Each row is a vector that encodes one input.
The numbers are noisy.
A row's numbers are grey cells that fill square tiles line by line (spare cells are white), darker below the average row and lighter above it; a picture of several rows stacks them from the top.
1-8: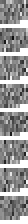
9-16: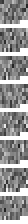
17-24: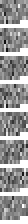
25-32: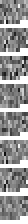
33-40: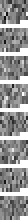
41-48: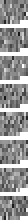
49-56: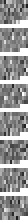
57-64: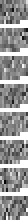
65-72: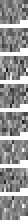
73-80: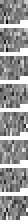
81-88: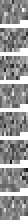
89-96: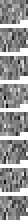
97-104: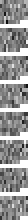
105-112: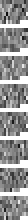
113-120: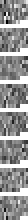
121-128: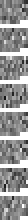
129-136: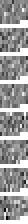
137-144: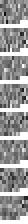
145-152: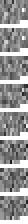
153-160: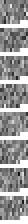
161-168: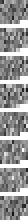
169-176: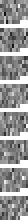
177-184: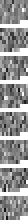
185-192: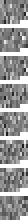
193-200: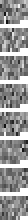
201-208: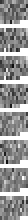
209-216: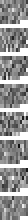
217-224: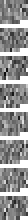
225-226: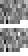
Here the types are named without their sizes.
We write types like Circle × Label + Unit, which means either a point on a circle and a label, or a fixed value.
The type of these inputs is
Bool × Label.
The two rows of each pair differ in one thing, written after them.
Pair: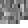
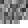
the label
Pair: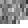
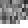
the true/false value
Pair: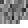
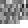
the true/false value
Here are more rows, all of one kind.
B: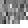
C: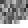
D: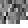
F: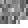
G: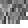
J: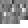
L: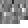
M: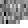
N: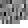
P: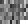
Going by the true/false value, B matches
F, J, L and M.
